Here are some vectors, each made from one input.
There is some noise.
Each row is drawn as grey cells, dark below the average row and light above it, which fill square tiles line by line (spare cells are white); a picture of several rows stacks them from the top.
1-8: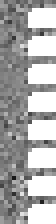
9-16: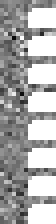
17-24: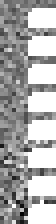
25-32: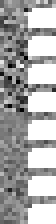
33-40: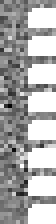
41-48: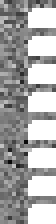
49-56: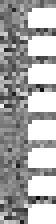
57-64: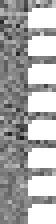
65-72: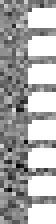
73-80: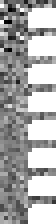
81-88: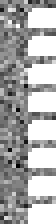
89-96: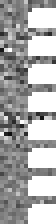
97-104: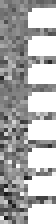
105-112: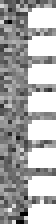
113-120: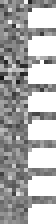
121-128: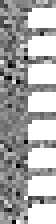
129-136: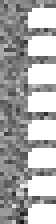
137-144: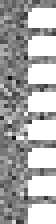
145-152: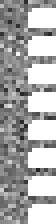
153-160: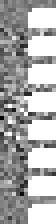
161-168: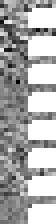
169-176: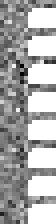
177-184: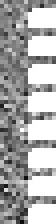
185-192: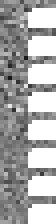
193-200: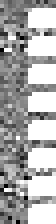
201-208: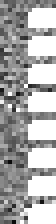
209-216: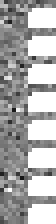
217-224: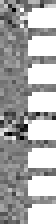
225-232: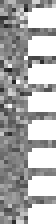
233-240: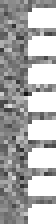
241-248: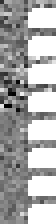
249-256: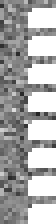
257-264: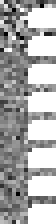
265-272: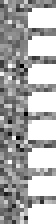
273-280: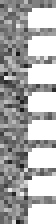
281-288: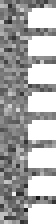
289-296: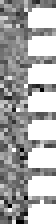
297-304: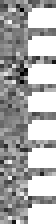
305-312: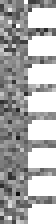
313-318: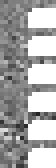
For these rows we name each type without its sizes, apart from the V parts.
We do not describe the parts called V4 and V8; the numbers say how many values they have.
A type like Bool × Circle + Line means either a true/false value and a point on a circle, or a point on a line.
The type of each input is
Bool × Circle + Line × V4 + V8.
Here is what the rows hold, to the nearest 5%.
About 25% of them hold a point on a circle and a true/false value. About 40% of them hold a point on a line and a value of V4. The rest hold a value of V8.
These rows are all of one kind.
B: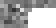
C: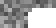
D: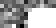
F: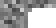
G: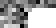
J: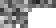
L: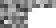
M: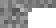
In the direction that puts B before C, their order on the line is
J, F, M, B, D, G, C, L.
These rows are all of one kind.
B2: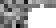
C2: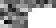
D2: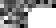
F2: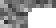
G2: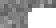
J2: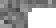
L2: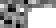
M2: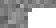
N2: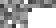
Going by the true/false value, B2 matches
D2 and G2.
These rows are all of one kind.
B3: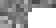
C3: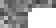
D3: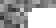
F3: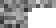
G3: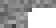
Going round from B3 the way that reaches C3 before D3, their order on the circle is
B3, C3, F3, G3, D3.
